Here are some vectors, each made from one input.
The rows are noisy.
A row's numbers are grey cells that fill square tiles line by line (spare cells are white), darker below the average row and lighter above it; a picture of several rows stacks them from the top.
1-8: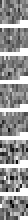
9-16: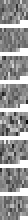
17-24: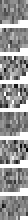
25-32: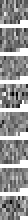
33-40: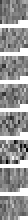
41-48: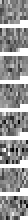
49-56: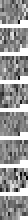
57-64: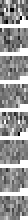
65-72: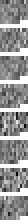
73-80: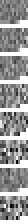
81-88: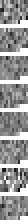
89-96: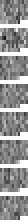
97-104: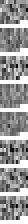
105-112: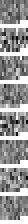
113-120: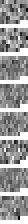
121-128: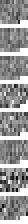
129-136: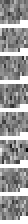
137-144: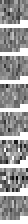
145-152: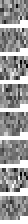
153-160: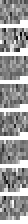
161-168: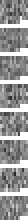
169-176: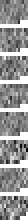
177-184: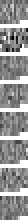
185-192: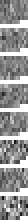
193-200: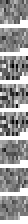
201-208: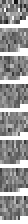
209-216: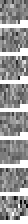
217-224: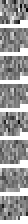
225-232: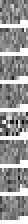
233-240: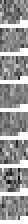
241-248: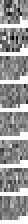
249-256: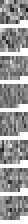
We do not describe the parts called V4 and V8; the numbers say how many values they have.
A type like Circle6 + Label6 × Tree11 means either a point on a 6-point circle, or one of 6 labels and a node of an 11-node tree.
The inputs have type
Bool × (Line9 + V4) × V8 + Line5.
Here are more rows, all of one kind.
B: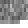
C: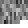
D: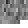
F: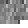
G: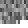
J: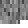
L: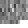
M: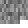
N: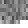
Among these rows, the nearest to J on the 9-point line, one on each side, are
B and F.
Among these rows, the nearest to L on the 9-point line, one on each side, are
G and M.
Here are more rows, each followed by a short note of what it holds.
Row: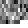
a point on a 5-point line
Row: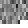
a true/false value, a value of V4 and a value of V8
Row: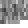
a true/false value, a value of V4 and a value of V8
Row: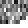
a point on a 5-point line
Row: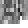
a point on a 9-point line, a true/false value and a value of V8
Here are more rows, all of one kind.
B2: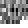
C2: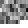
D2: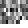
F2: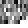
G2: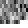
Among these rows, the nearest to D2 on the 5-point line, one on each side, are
B2 and C2.
